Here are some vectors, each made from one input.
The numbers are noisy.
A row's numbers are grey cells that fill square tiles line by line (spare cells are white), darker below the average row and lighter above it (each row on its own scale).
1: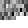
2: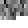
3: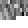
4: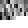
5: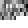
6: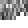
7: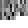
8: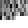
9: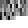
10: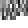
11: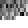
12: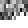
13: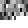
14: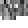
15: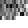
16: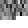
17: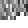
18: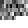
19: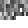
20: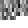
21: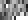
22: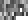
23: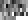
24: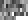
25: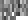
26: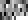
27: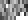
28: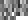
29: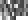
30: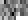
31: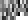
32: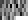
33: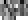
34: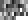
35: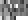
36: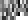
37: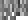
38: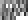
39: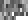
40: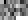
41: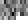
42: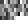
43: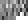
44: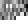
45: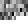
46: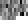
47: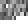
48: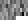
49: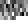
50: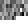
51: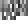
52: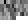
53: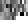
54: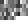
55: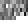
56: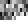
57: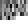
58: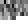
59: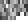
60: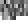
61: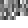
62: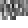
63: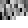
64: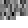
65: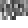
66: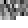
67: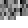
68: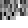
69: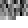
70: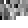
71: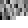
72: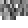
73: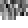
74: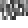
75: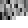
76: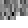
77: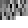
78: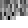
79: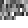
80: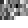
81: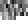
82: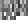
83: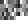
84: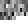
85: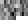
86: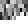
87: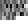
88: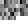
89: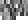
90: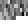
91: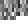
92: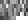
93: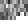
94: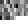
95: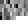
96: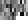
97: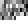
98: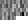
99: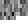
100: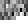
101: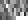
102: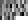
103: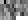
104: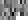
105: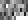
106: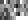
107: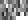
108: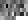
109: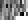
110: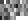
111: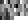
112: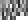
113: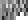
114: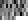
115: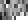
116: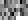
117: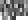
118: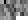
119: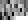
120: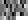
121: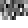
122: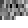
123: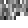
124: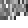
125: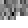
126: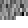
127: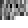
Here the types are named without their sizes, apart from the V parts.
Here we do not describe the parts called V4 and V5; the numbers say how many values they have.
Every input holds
either a label and a true/false value, or a value of V4 and a value of V5.
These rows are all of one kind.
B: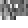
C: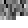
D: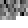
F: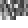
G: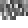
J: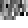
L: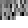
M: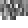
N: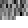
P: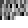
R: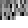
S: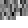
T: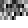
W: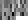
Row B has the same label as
F, N, S and T.
